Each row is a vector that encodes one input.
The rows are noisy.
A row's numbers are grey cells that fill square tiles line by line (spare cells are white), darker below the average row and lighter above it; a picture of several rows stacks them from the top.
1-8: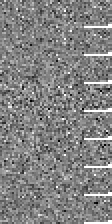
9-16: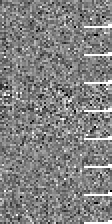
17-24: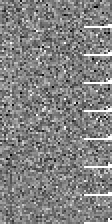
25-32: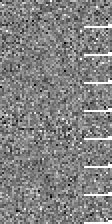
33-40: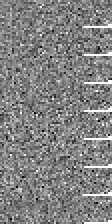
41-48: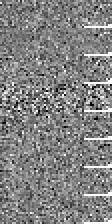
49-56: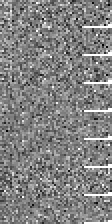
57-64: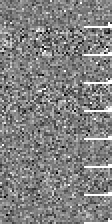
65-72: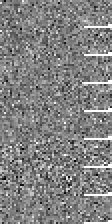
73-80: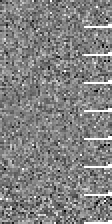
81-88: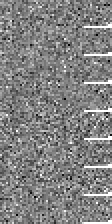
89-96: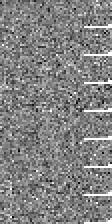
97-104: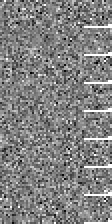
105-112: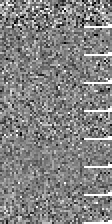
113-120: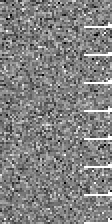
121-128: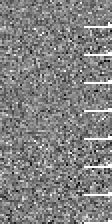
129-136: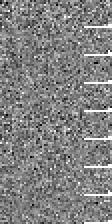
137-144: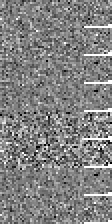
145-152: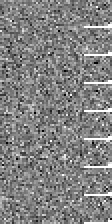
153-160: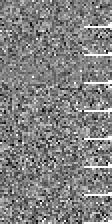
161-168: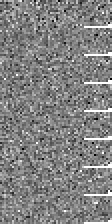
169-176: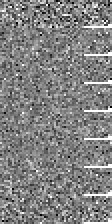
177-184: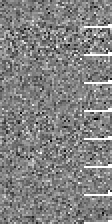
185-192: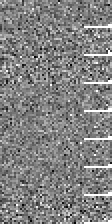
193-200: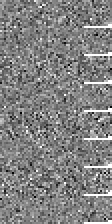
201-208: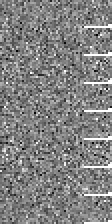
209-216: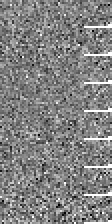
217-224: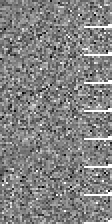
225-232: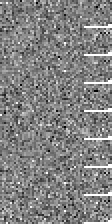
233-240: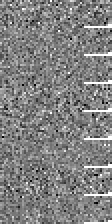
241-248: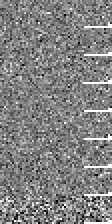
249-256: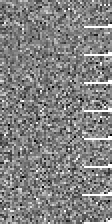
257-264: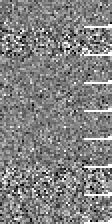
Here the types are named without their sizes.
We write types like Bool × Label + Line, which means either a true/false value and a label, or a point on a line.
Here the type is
(Bool × Bool × Bool × Bool + Unit) × Line × Line × (Tree + Unit) + Unit.
